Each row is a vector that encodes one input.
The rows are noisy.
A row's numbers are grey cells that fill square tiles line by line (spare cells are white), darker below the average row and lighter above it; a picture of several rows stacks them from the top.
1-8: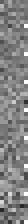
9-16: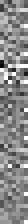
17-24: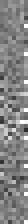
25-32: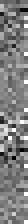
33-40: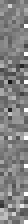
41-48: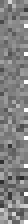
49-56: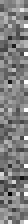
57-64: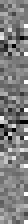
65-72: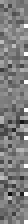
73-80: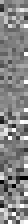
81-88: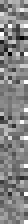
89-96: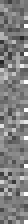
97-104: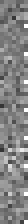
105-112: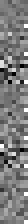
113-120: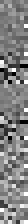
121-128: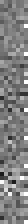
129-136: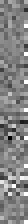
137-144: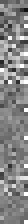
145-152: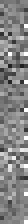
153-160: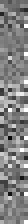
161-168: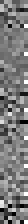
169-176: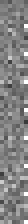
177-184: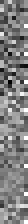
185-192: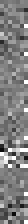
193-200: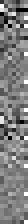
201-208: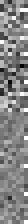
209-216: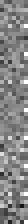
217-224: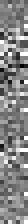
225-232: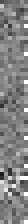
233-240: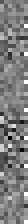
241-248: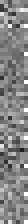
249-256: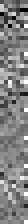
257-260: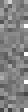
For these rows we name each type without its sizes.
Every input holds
a point on a circle, together with either a point on a line, or four true/false values.
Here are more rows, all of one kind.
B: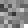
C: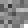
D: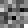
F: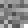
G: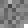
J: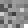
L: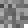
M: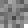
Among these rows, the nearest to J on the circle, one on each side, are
B and C.
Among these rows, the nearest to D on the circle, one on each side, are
L and M.
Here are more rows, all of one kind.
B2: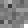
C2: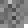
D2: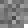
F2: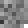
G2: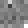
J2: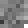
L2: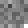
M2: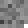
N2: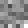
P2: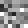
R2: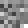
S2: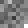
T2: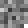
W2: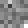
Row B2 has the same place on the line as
C2, F2, R2 and S2.
